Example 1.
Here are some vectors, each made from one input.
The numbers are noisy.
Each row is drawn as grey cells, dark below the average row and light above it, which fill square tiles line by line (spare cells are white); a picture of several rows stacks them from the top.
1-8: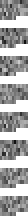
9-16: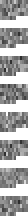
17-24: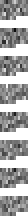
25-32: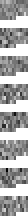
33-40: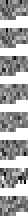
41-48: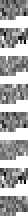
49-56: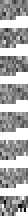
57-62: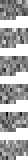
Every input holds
either a fixed value, or four true/false values.
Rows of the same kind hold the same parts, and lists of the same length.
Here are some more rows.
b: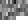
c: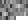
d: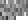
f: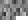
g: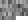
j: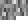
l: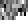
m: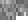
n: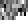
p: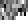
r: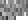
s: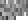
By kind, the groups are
b, c, d, f, g, j, m, r, s
l, n, p

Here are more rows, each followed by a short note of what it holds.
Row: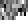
a fixed value
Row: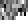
a fixed value
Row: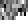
a fixed value
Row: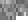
four true/false values
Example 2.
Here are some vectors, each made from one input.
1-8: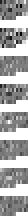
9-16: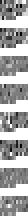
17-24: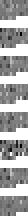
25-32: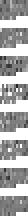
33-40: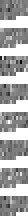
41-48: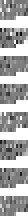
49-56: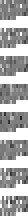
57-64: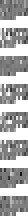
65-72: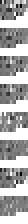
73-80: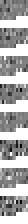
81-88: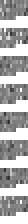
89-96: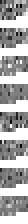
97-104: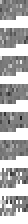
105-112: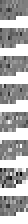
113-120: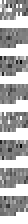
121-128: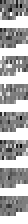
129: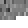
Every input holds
either a fixed value, or three true/false values.
